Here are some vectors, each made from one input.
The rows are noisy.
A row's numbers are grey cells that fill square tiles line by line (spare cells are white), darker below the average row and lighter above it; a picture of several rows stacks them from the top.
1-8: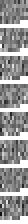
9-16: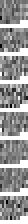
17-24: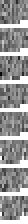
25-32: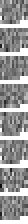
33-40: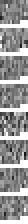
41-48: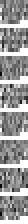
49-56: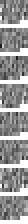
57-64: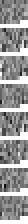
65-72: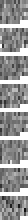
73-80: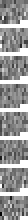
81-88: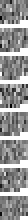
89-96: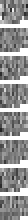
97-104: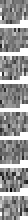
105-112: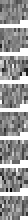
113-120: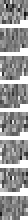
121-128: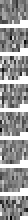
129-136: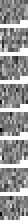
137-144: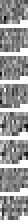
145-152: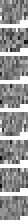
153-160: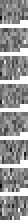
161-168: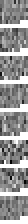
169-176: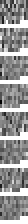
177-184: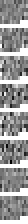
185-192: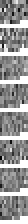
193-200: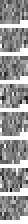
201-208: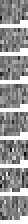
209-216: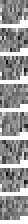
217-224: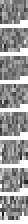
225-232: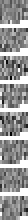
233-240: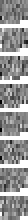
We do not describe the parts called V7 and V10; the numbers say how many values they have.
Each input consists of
a node of a 9-node tree, together with either one of 6 labels, a value of V7 and a value of V10, or a point on a 6-point line.
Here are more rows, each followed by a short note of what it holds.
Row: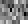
a point on a 6-point line and a node of a 9-node tree
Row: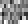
a point on a 6-point line and a node of a 9-node tree
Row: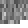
one of 6 labels, a node of a 9-node tree, a value of V7 and a value of V10
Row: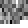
a point on a 6-point line and a node of a 9-node tree
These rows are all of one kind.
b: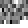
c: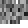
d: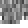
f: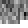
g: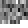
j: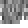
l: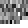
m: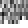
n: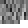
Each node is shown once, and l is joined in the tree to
d.
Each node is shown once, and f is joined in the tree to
b, c and n.
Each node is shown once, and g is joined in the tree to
c.
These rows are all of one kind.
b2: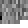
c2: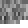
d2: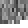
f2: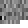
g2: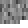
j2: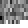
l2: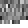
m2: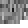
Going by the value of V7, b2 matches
c2 and d2.
